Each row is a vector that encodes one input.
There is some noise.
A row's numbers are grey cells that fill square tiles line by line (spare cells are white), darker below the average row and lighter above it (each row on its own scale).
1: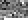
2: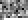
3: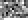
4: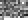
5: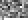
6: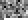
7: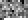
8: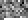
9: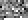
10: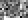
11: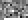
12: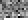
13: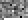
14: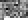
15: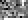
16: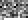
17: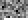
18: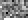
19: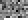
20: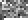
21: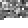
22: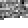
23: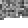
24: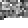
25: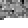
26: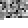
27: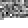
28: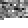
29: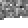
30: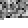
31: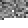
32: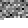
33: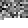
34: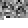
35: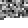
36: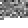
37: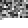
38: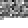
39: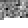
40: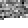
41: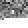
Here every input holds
a point on each of two 5-point lines and a true/false value.
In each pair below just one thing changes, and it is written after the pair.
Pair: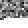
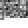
the true/false value
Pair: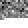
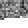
the true/false value
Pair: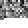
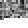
the place on one of the two 5-point lines
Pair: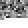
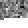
the true/false value
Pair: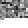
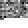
the true/false value
